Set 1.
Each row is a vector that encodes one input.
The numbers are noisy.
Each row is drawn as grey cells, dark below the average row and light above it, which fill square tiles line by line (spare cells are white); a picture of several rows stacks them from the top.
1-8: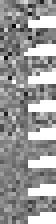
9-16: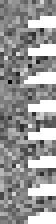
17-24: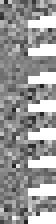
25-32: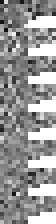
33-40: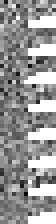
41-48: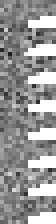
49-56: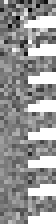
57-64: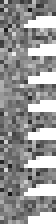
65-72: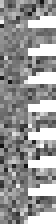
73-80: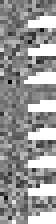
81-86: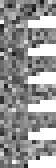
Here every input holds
a node of an 8-node tree.
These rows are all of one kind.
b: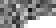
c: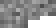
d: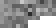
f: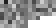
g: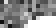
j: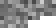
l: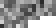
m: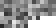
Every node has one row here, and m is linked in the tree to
j.
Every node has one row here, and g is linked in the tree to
b.
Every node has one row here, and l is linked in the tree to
d.
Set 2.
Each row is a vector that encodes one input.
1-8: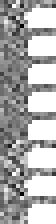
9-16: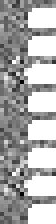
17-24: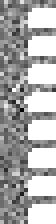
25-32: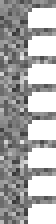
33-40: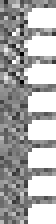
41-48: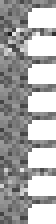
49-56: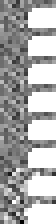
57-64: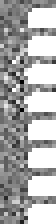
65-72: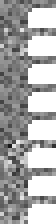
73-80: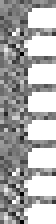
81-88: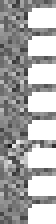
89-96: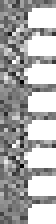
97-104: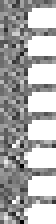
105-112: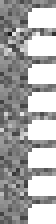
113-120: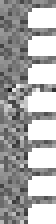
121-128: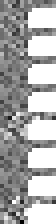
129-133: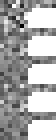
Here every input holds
a point on a 6-point circle.
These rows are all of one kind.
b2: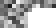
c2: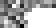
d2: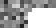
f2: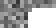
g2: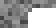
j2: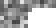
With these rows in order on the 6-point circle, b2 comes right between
c2 and j2.
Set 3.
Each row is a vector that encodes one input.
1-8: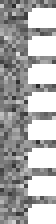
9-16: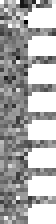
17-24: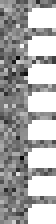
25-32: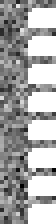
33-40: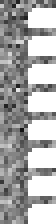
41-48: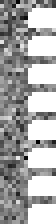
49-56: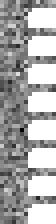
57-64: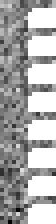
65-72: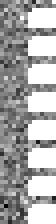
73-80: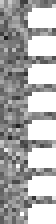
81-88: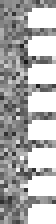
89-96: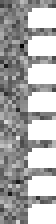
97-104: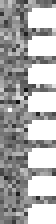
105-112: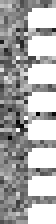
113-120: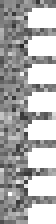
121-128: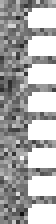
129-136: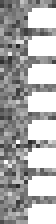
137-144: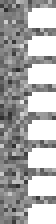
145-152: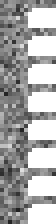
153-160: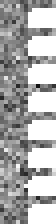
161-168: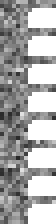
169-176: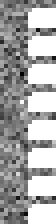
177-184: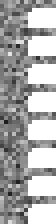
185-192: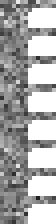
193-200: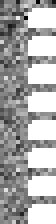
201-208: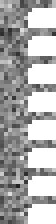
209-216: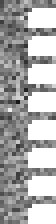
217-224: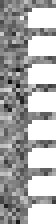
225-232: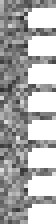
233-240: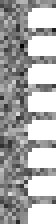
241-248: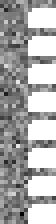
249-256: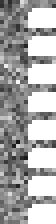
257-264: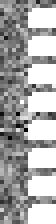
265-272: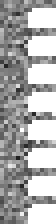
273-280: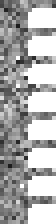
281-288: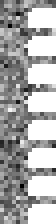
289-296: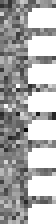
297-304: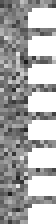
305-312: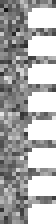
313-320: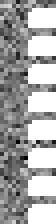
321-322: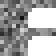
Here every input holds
four true/false values.
